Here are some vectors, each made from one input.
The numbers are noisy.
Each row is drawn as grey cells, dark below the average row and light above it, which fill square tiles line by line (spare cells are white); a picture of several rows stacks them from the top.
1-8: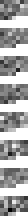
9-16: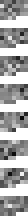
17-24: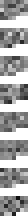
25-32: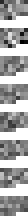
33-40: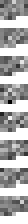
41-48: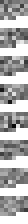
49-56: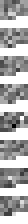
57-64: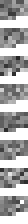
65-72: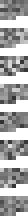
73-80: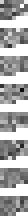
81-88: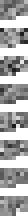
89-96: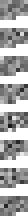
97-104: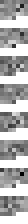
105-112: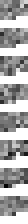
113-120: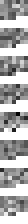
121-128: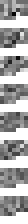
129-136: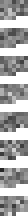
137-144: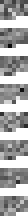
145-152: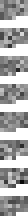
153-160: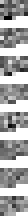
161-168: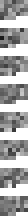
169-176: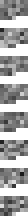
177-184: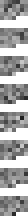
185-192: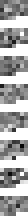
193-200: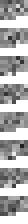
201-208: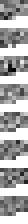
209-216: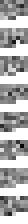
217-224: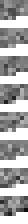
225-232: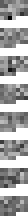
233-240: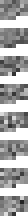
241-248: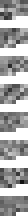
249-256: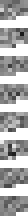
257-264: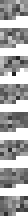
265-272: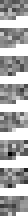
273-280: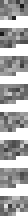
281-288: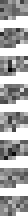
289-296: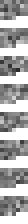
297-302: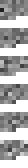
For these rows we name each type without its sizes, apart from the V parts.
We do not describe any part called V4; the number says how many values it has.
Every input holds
either a label and four true/false values, or a value of V4.
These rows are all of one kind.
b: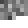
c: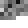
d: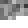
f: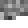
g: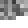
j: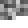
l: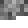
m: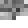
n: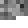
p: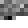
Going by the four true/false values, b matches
f and m.
